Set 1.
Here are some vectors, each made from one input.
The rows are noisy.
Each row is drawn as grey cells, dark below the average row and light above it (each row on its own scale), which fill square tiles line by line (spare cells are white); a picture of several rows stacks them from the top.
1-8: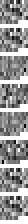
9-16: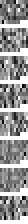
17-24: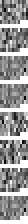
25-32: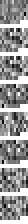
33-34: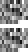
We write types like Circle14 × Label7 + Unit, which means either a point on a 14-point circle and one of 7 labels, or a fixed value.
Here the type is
Label7.
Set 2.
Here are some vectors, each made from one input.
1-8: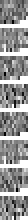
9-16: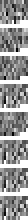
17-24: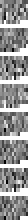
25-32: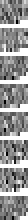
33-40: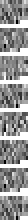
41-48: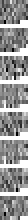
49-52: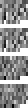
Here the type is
Label7.
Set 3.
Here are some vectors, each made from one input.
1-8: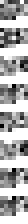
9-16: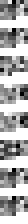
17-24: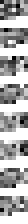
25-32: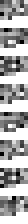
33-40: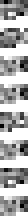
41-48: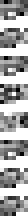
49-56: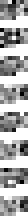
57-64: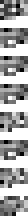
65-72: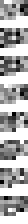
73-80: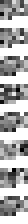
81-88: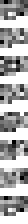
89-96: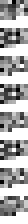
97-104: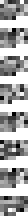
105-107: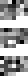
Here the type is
Label6.
